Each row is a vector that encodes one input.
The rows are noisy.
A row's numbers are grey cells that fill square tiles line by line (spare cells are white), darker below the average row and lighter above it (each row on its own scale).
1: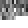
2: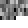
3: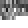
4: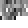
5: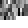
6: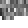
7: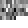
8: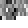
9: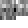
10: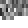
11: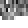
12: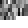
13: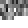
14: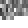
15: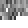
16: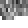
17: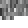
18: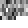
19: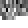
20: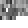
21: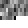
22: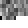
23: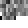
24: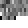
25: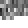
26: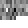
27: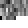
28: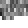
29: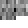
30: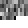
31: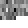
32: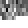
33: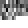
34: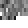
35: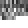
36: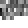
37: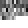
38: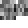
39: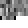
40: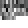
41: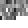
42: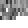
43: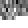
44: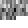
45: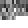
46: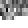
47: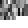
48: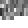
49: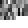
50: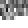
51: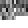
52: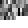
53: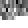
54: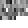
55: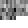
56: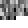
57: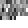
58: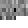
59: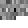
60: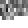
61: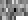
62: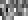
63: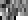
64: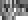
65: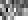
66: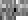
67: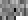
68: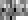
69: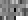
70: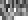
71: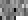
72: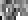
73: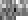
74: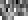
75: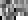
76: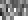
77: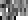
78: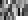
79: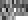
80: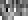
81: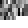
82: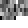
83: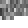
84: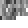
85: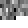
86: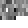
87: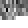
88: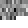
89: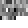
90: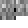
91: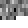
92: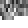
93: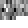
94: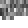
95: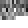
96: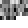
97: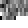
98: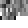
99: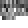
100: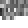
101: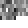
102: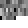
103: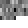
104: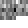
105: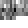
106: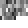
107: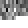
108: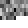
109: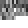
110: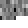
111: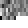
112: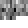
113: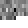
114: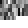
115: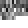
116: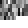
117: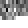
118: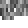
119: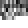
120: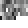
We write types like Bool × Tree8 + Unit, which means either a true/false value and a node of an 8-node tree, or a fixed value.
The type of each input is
List2(Line9).
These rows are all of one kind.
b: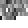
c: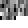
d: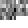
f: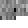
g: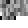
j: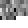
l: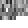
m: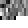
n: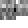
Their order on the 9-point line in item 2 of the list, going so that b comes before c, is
g, b, m, l, j, c, f, d, n.
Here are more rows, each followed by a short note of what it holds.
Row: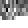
a list of one item
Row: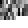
the empty list
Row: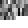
the empty list
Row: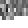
a list of one item
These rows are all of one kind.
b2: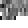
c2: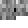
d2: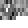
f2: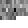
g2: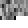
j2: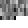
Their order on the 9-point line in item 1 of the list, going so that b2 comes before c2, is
b2, j2, g2, c2, f2, d2.
